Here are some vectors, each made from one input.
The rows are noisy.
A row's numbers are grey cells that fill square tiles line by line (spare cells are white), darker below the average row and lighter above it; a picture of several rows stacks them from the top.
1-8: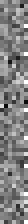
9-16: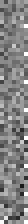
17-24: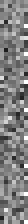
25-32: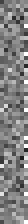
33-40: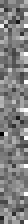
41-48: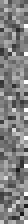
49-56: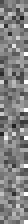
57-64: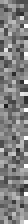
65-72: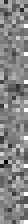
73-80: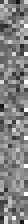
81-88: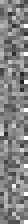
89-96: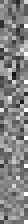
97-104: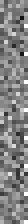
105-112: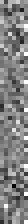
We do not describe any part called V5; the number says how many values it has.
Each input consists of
either a point on a 9-point line, or a point on a 10-point line, or a value of V5.
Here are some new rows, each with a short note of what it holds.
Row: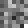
a point on a 9-point line
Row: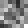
a point on a 9-point line
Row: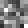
a point on a 9-point line
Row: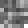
a value of V5
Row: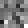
a point on a 9-point line
